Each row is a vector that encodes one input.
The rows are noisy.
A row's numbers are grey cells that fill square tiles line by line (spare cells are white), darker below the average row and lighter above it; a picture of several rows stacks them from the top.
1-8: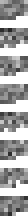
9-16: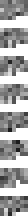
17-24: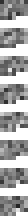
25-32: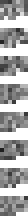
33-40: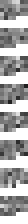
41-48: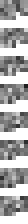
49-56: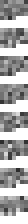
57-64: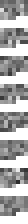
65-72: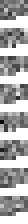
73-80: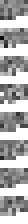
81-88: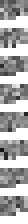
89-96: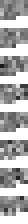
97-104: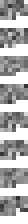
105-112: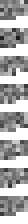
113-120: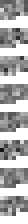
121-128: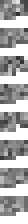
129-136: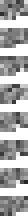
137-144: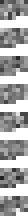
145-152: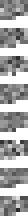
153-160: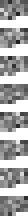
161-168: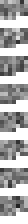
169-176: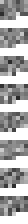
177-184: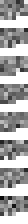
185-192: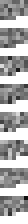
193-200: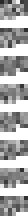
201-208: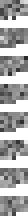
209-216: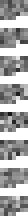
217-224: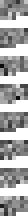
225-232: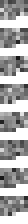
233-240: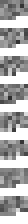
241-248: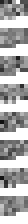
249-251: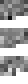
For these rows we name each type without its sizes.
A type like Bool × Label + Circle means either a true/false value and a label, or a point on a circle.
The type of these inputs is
(Bool × Bool × Bool × Bool + Unit) × Line.
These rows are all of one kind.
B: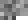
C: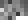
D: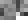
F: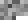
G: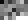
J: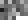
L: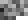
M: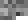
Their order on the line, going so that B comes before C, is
D, J, L, F, B, M, C, G.
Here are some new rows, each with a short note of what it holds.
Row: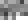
a point on a line
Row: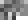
a point on a line and four true/false values
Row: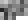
a point on a line
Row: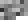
a point on a line
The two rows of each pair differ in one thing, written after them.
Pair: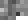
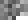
the place on the line
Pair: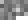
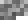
the place on the line
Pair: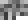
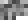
the place on the line
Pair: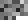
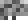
one of the four true/false values
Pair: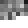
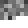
one of the four true/false values
